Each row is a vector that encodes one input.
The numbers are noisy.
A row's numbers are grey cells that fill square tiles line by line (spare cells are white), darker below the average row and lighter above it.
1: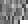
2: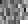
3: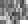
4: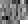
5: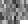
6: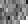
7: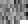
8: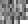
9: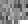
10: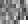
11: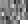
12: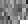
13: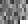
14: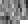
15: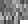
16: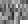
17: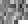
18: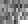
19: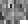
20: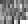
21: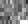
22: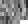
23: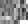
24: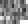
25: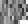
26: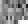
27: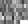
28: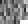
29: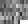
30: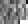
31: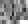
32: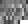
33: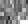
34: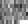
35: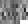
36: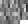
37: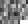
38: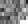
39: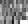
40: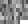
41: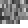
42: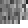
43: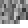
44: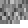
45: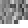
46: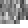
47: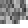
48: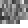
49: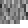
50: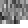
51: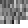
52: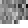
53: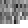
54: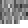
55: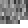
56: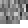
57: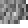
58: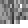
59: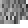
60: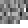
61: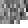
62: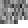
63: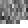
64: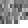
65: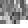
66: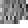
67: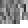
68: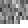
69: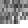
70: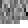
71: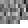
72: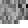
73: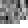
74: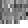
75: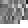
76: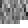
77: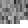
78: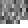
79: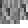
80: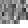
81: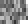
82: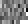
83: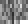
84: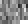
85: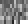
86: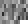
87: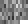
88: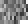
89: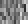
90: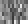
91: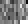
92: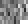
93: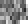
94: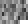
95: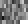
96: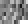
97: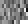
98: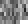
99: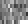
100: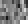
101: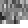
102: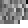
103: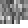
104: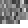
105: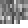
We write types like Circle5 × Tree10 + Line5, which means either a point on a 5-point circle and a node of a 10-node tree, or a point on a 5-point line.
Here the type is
Bool × Bool × Bool × (Line6 + Tree7).
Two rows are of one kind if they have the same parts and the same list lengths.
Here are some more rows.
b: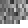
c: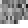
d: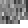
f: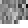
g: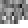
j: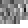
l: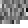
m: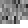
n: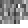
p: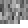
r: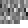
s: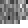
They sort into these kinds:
b, j, n, p, r, s
c, d, f, g, l, m

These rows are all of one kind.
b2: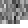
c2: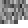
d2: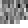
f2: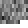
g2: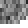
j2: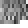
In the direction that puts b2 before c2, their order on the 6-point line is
f2, b2, j2, d2, c2, g2.
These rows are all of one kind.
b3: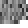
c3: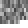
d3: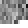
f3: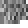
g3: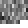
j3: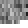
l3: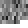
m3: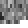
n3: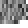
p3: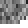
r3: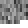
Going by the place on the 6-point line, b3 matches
g3, m3 and n3.
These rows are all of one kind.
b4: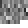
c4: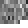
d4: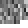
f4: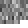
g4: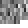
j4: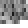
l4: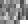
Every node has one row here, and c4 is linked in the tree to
g4 and j4.
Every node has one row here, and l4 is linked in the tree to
f4.
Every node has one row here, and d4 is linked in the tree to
b4.
